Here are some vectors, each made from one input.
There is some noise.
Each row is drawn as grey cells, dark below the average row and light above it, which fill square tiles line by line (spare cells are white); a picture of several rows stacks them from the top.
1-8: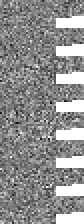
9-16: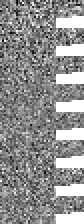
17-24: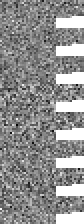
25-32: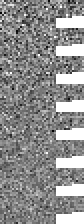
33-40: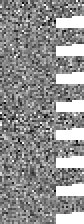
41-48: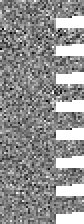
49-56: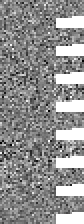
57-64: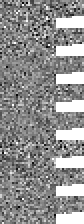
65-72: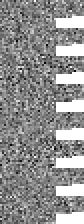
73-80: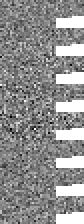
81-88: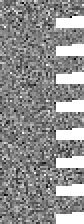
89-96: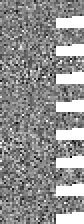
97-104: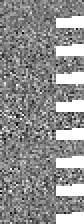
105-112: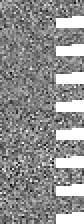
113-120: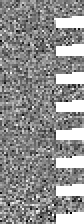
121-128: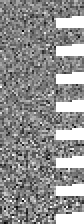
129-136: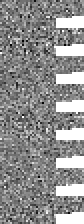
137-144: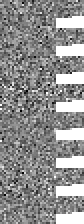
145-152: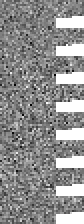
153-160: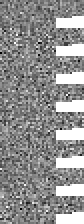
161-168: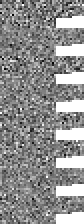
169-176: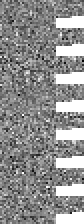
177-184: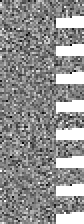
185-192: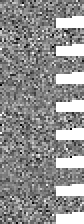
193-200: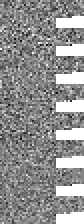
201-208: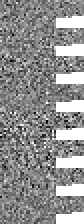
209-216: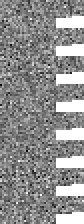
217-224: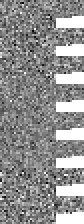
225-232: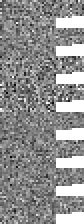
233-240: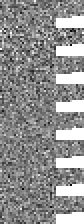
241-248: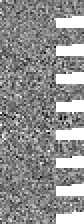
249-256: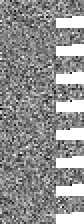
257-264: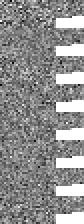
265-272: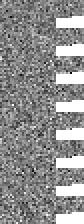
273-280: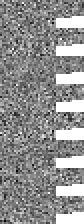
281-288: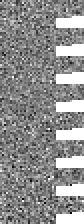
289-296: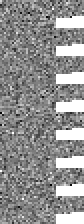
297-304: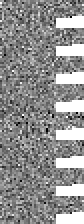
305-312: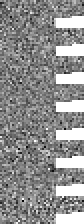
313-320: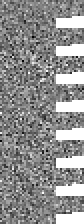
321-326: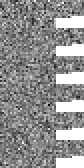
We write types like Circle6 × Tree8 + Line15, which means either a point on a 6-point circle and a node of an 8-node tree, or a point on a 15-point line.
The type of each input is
Bool × Bool × Bool + (Label8 + Line6) × (Label12 + Line5) × Tree11.
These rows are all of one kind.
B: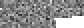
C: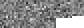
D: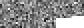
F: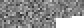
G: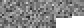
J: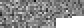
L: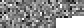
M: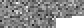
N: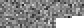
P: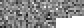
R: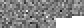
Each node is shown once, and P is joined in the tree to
D and J.
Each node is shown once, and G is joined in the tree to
J and M.
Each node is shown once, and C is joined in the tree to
J and N.
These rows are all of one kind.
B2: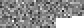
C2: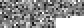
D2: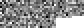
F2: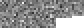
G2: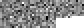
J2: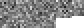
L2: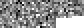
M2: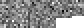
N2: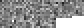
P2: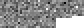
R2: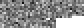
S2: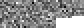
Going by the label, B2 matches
J2, M2, N2 and S2.
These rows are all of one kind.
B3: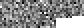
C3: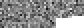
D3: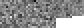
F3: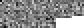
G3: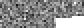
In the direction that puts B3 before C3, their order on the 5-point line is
B3, D3, G3, F3, C3.
